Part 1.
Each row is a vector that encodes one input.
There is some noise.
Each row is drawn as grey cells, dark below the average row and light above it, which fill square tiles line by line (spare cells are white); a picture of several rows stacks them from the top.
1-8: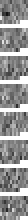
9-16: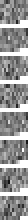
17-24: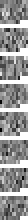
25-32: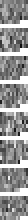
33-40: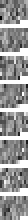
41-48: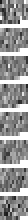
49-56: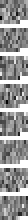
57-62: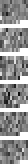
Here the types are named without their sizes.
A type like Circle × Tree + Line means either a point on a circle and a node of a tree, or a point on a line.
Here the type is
Circle + Unit.
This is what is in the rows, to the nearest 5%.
About 85% of them hold a point on a circle. The rest hold a fixed value.
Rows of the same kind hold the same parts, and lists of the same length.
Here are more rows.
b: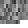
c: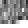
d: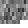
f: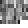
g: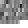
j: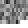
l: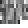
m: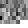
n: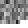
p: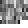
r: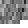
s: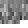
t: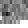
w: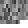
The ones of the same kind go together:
b, c, d, g, j, m, n, r, s, t, w
f, l, p

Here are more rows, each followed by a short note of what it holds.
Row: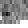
a point on a circle
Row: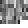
a fixed value
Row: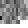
a point on a circle
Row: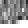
a point on a circle
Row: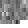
a point on a circle
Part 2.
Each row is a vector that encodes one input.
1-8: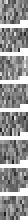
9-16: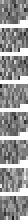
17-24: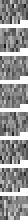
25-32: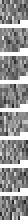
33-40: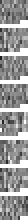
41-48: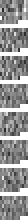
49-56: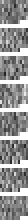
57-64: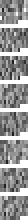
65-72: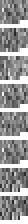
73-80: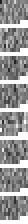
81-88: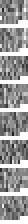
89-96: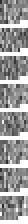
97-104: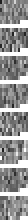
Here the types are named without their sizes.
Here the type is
Line.
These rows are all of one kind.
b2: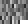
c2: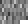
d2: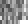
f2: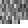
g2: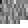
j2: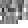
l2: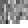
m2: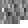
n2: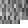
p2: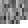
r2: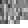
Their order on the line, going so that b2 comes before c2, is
b2, f2, n2, p2, m2, c2, g2, r2, l2, d2, j2.
